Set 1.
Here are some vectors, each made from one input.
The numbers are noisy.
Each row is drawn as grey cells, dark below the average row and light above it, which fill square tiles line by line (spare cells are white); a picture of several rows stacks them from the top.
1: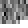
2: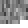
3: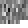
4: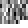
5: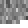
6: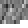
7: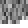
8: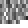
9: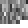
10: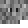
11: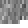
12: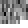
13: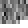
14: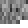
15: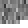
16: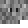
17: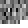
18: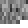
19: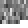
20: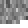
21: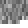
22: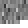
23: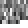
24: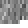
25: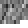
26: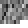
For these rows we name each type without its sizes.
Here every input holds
a label.
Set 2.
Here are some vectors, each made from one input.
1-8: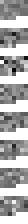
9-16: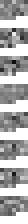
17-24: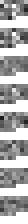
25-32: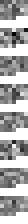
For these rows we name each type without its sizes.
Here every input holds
a node of a tree.
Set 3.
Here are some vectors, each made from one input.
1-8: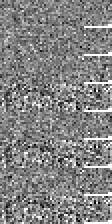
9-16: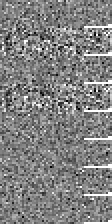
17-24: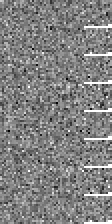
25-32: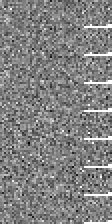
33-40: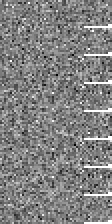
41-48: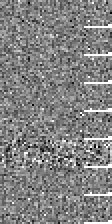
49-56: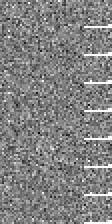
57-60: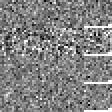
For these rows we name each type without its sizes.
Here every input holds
either a point on a circle, or a fixed value.
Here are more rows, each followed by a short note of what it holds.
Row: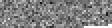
a point on a circle
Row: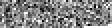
a fixed value
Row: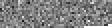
a point on a circle
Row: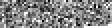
a fixed value
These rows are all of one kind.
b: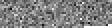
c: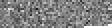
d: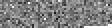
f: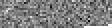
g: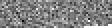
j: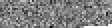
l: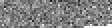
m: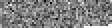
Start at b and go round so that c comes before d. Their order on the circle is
b, g, j, l, c, f, d, m.
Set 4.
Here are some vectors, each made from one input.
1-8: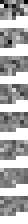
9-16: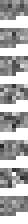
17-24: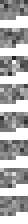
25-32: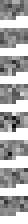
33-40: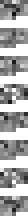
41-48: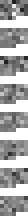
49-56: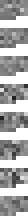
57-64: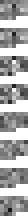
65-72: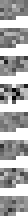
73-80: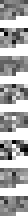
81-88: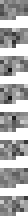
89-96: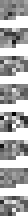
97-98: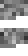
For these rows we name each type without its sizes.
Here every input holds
a node of a tree.
